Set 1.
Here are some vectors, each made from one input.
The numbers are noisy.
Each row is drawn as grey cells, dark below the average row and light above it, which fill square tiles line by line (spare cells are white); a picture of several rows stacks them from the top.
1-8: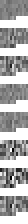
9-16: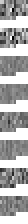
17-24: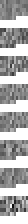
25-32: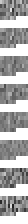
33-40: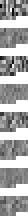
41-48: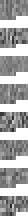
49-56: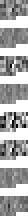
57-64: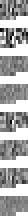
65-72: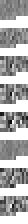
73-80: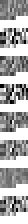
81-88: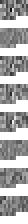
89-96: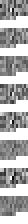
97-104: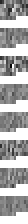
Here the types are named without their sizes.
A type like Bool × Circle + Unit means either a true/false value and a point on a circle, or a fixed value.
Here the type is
Bool × (Label + Line).
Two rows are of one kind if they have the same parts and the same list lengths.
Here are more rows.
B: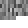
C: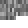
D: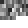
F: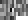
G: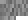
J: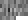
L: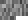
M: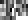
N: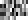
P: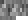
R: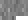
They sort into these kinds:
B, D, G, J, M, N, P
C, F, L, R

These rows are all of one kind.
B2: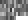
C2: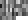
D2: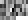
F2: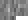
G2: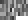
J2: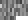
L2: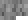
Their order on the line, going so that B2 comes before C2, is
D2, B2, C2, G2, F2, L2, J2.
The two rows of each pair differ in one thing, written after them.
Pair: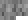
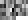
the place on the line
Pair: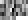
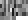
the true/false value
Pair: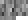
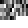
the true/false value
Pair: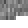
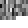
the true/false value
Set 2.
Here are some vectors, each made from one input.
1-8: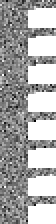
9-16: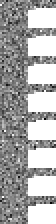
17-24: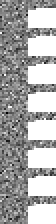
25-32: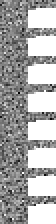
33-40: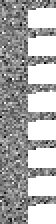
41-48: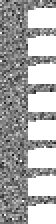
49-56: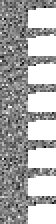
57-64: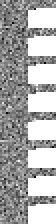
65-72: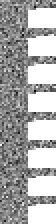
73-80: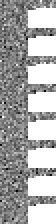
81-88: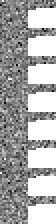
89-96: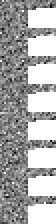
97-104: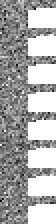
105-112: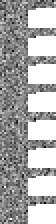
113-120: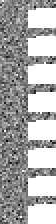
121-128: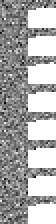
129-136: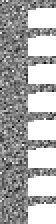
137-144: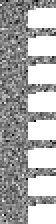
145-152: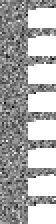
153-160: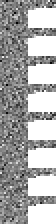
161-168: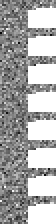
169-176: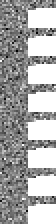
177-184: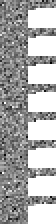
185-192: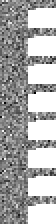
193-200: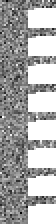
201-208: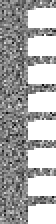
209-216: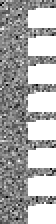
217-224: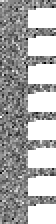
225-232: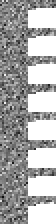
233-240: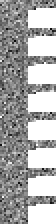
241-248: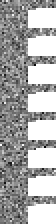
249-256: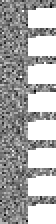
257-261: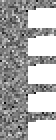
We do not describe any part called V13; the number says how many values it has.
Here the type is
(Line10 + V13) × Line11.
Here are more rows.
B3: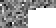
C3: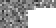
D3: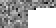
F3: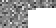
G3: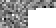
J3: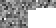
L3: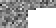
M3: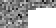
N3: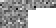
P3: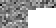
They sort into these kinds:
B3, C3, J3
D3, F3, G3, L3, M3, N3, P3

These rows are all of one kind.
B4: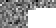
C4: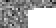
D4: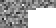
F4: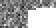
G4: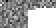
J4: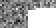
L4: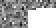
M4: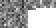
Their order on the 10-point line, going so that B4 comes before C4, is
L4, D4, F4, M4, J4, B4, G4, C4.
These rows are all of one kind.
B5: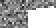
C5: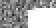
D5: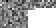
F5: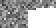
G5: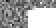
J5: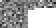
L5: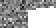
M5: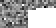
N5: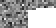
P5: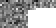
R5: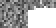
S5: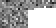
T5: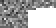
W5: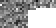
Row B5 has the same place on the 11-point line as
D5, L5, M5 and N5.
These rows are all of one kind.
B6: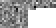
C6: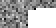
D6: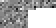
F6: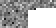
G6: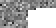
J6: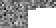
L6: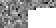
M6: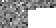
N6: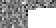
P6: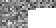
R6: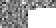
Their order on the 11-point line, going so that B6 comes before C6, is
L6, P6, G6, D6, M6, J6, B6, F6, R6, C6, N6.
